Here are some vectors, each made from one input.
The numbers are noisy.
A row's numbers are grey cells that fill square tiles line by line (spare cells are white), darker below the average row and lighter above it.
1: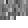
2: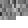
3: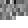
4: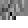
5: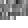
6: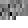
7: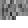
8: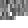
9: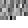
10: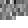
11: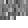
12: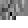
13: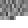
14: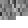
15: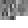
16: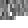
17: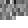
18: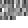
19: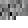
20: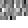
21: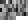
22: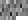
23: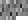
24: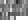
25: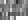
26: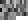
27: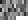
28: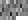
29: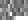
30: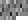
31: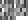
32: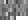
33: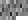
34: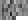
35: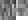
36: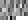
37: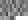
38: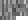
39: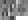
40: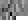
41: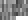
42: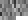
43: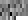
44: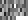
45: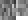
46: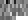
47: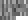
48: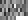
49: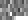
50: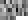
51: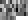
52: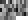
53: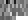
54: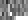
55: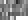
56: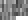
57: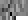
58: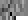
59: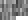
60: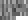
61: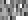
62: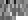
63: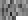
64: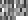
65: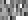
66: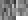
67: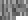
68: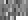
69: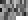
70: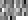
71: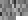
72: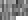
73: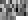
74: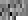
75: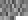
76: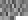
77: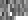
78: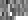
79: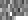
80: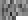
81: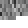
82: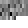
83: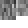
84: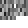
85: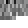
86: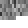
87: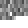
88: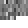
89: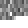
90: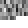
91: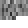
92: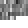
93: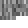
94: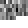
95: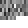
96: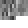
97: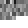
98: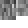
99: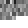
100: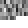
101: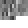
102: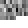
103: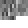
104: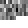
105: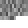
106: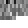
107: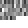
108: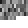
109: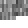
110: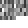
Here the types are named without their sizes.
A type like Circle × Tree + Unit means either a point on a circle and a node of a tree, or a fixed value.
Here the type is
Bool × Bool × Bool × Bool + Circle.
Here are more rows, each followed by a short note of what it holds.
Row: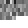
four true/false values
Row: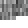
four true/false values
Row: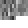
four true/false values
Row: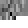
four true/false values
